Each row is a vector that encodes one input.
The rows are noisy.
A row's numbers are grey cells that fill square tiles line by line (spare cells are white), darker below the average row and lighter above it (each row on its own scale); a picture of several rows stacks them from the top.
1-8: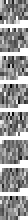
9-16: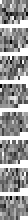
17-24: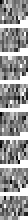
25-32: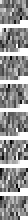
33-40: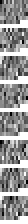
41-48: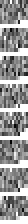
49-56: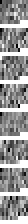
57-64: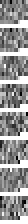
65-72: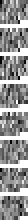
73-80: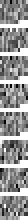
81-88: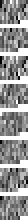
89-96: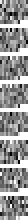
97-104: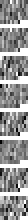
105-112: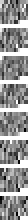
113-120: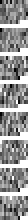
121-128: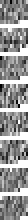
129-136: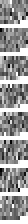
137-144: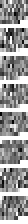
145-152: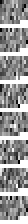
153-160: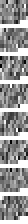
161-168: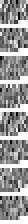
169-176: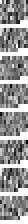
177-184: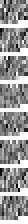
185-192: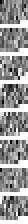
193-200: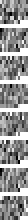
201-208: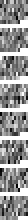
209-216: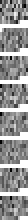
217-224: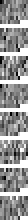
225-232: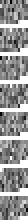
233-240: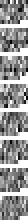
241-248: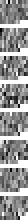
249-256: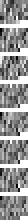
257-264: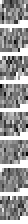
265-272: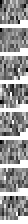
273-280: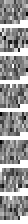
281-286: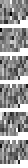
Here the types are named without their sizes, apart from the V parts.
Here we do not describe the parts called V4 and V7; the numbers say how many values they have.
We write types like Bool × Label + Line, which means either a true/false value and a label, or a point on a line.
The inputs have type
(Bool × V7 + V4) × (Tree + Unit).
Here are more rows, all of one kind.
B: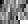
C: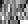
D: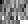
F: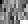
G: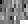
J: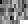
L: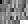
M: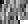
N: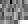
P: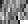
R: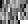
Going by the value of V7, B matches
F, G, J and N.
